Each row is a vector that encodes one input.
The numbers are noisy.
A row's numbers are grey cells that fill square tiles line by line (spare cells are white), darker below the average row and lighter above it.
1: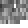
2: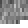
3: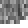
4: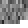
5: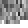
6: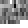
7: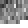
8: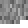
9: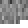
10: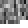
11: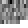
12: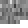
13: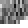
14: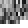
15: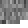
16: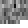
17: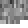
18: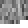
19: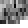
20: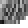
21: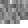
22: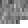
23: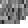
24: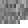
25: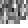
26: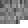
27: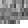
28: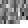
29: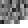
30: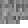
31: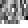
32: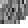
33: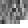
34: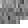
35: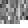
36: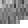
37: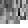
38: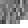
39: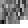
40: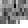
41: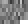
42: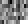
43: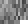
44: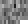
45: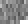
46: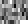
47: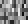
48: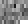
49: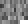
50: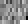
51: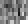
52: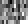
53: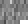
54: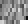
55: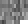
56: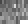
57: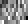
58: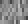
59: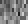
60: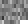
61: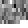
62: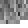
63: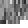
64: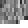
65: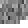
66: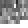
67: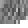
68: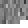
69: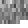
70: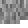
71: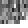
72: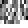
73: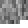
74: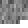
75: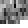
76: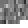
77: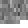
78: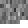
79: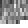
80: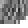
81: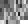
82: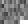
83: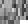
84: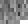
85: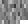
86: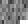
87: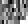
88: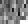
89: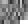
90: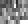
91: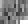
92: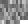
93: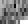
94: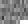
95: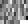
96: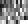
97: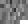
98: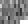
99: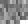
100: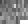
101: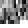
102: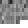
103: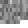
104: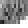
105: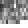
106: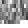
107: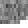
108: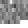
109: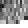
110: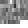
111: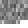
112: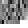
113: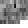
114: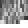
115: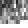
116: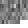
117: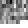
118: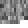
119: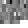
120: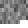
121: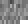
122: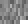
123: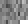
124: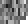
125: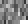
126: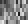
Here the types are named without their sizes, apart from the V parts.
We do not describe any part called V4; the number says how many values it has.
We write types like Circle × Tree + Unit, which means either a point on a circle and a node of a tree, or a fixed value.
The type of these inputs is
(Label + Line) × V4.
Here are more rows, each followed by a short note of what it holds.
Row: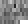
a label and a value of V4
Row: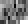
a label and a value of V4
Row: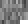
a point on a line and a value of V4
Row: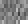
a label and a value of V4
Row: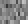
a label and a value of V4
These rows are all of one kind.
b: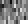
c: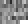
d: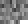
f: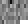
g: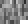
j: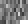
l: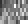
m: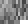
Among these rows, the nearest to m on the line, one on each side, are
f and g.
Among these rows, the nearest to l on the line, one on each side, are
g and j.
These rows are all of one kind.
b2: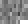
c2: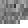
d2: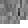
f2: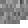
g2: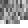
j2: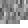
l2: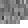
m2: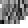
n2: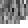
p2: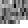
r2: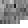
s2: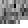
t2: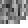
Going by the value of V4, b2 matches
g2, j2 and t2.
